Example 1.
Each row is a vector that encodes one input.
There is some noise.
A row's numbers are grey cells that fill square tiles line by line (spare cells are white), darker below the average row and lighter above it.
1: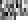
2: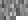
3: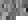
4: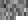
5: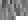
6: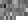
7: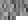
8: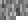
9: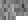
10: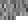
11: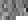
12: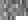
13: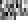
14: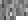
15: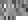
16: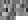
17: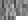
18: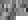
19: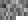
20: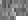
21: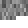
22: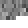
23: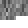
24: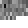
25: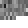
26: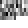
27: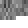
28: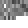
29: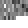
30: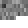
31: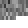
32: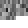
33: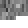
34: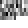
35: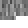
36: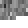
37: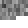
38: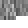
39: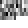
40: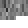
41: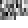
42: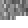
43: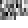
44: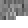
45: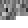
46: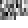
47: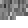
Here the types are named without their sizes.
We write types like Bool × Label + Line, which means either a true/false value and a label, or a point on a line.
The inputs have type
Bool × Line × Line + Unit.
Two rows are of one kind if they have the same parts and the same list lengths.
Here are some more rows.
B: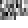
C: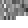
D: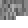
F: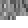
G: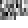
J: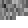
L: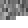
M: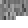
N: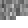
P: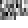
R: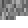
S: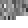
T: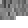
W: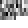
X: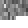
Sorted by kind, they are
B, G, P, W
C, D, F, J, L, M, N, R, S, T, X

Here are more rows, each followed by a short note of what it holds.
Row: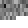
a point on each of two lines and a true/false value
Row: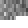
a point on each of two lines and a true/false value
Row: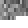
a point on each of two lines and a true/false value
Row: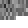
a point on each of two lines and a true/false value
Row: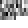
a fixed value
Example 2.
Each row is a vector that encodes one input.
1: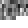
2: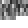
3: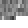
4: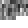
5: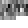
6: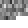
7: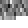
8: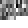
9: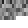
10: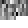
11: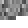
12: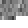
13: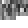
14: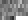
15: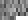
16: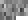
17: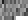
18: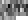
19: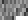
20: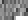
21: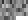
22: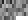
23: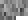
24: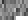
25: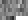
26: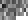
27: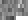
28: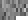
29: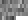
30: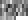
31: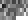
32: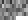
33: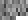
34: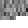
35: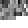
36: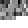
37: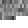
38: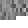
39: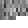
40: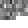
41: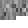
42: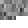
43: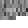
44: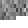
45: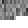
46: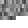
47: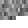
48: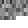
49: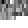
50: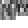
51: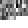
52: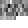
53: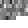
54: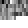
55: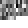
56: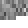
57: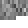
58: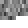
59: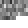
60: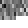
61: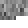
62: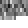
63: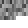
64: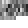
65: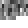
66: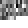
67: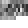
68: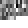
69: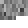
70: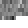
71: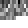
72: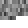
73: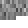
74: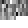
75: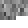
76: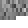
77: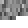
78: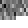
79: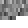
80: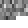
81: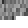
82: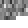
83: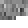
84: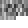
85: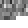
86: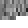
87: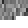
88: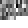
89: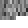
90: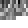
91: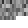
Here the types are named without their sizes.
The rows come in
3 kinds.
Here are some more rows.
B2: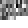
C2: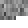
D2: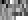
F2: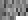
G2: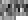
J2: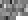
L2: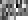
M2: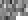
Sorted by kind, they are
B2, L2
C2, F2, J2, M2
D2, G2

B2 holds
a fixed value.
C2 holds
three true/false values.
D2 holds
a point on each of two lines.
